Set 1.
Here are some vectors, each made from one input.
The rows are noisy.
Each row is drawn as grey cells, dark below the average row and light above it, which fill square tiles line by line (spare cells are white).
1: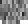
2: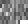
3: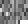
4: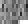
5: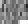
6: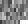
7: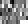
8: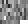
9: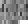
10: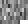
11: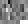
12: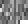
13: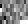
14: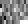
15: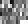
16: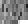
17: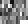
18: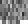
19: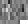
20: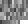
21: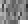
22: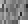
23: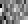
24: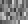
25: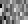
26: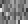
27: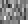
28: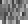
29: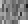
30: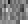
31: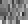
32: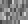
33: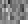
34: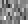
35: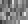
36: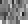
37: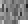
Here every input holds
a node of an 8-node tree.
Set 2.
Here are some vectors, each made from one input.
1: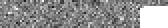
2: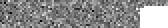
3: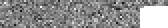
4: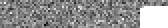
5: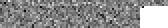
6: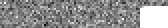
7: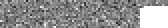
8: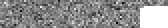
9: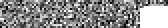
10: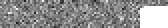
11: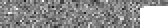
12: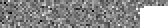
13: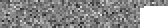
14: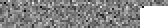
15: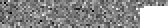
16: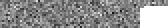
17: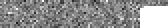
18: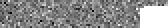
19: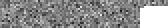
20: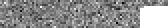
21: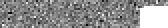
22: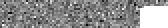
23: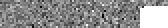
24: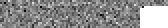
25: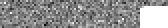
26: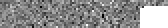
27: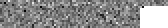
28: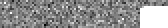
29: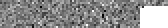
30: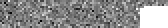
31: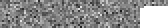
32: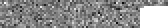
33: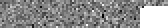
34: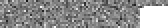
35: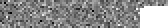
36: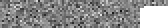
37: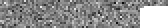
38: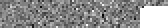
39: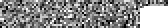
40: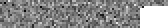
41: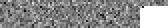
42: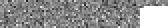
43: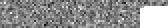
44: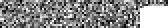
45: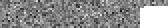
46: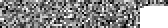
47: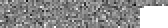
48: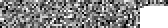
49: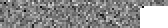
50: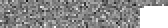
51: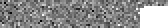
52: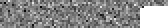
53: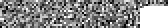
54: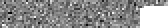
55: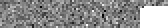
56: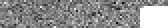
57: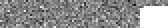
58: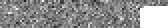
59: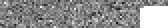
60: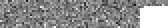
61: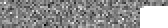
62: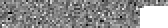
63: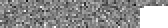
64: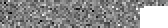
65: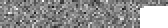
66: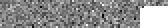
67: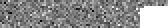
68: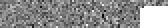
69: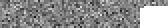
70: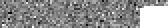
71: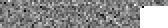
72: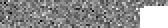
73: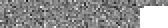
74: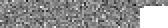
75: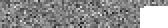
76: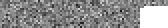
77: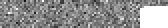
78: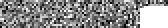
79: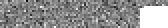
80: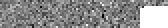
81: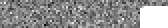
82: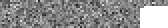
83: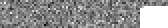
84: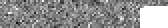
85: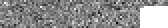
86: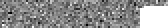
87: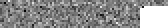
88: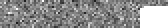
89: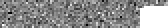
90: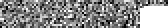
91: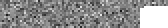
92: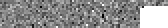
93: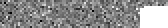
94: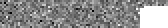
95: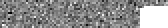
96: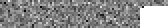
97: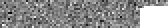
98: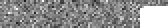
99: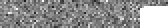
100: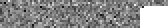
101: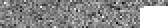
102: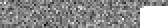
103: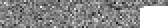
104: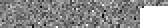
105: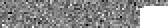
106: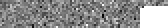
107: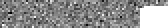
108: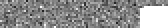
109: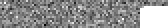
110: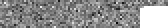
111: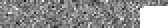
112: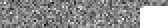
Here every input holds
either a point on a 9-point circle, or a fixed value.
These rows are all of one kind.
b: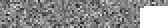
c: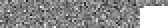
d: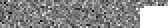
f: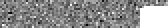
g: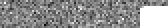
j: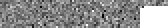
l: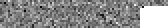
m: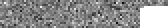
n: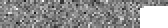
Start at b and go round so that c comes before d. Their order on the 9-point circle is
b, n, g, m, c, f, d, l, j.
